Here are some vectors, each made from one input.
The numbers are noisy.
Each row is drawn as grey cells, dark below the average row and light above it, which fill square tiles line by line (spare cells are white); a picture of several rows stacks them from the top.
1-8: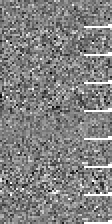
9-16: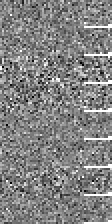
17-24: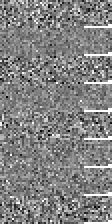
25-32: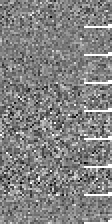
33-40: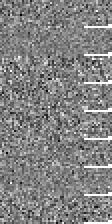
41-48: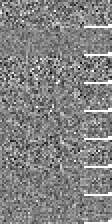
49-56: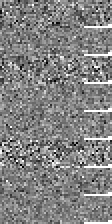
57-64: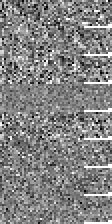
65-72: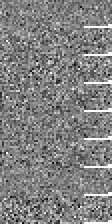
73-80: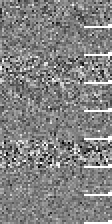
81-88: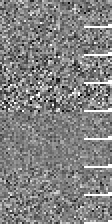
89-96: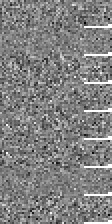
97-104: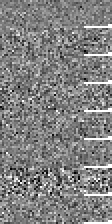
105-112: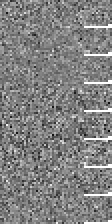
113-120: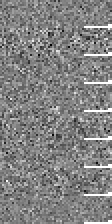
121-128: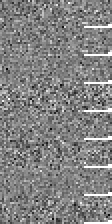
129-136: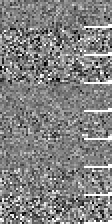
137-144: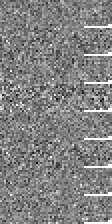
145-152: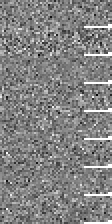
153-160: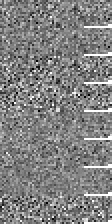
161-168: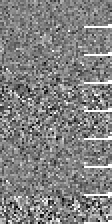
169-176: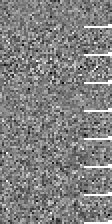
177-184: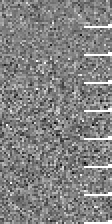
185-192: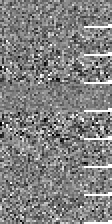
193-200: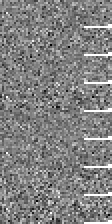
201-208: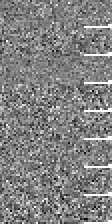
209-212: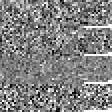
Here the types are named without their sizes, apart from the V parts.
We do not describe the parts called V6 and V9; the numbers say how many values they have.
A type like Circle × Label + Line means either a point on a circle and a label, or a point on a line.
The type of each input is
Bool × Bool × Bool + (Circle + V9) × V6.
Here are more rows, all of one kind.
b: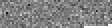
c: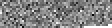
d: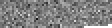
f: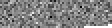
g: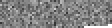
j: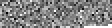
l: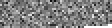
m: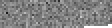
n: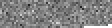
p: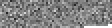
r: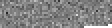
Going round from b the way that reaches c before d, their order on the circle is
b, r, g, j, m, p, l, f, c, n, d.
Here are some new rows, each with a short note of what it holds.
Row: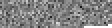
a point on a circle and a value of V6
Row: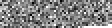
three true/false values
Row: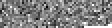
a value of V6 and a value of V9
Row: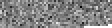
a point on a circle and a value of V6
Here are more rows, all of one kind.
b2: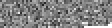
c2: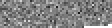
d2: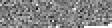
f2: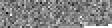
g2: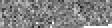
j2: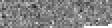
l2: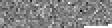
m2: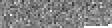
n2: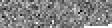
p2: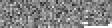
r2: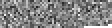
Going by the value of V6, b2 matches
f2, j2 and n2.
